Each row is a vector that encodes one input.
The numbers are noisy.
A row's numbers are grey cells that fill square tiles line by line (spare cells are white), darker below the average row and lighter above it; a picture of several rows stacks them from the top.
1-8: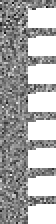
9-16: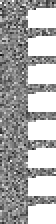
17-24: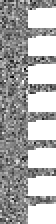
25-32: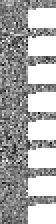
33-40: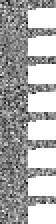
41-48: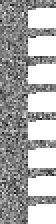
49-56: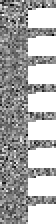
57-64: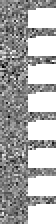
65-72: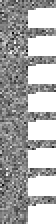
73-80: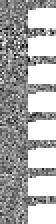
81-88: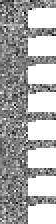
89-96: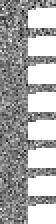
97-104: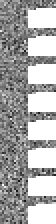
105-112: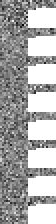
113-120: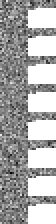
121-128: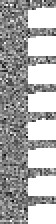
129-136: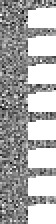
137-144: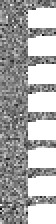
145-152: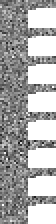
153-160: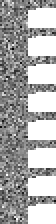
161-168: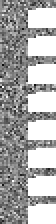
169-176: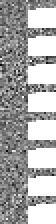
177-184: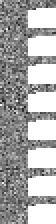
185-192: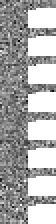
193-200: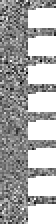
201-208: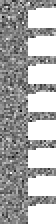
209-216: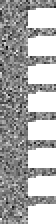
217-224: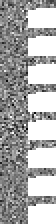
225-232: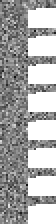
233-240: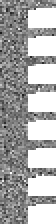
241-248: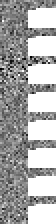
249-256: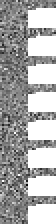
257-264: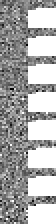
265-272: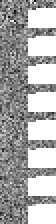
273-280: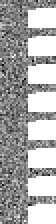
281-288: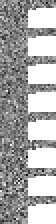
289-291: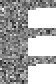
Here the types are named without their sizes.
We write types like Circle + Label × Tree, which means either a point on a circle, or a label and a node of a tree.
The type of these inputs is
Label × Label × Label.
